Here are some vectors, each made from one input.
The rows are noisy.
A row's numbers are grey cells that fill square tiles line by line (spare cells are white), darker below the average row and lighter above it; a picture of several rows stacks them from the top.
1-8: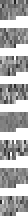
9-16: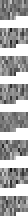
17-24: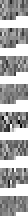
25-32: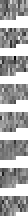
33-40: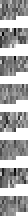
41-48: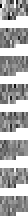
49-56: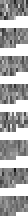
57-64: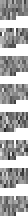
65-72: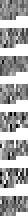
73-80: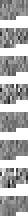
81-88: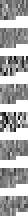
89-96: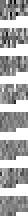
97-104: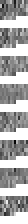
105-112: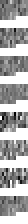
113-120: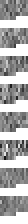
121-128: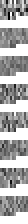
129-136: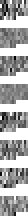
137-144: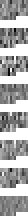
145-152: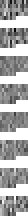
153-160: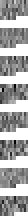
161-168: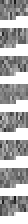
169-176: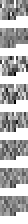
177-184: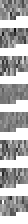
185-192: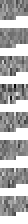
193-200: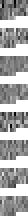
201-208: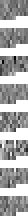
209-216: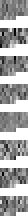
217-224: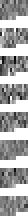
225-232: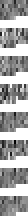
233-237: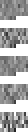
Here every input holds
one of 11 labels and a true/false value, together with either one of 6 labels, or a point on a 7-point line.
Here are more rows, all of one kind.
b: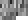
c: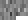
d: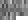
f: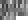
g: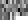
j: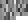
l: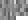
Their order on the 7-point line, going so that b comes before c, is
j, b, c, g, l, d, f.
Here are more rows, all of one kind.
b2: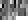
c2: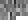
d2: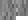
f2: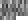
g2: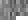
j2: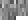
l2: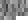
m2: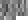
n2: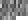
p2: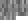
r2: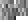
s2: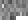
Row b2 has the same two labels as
f2, g2, n2 and r2.
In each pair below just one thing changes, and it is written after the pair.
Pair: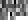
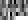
the true/false value
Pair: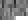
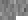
the true/false value
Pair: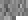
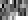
one of the two labels
